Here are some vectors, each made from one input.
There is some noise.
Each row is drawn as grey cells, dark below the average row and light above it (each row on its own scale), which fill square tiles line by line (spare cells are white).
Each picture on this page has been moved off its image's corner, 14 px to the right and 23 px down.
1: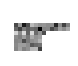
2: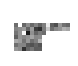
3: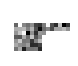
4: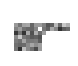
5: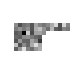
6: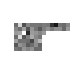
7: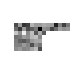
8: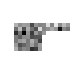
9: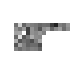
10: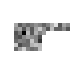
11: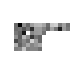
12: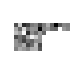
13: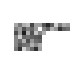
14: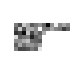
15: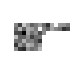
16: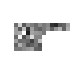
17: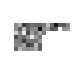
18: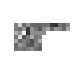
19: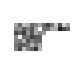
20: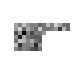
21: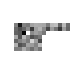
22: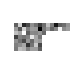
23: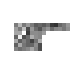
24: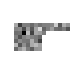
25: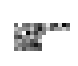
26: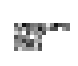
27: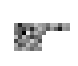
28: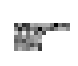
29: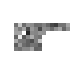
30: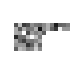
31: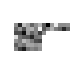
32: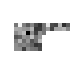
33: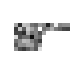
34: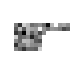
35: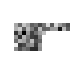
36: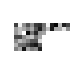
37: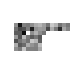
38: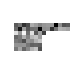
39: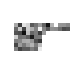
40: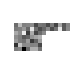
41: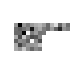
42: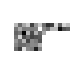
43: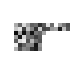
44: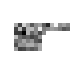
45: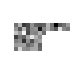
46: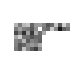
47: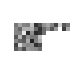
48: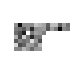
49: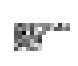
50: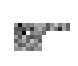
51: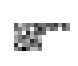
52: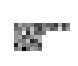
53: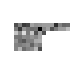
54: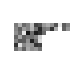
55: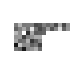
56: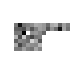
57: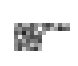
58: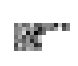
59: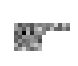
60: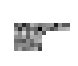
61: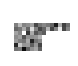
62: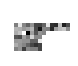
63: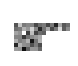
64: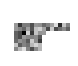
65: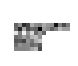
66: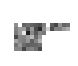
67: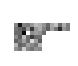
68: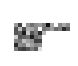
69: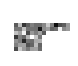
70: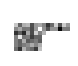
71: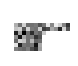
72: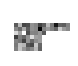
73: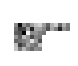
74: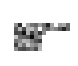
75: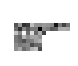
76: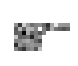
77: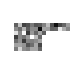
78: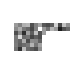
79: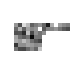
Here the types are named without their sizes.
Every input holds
a node of a tree and a true/false value.
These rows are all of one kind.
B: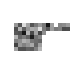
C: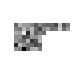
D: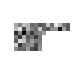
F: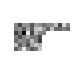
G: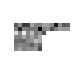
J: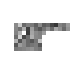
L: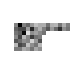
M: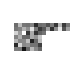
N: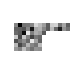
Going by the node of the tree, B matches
C and M.
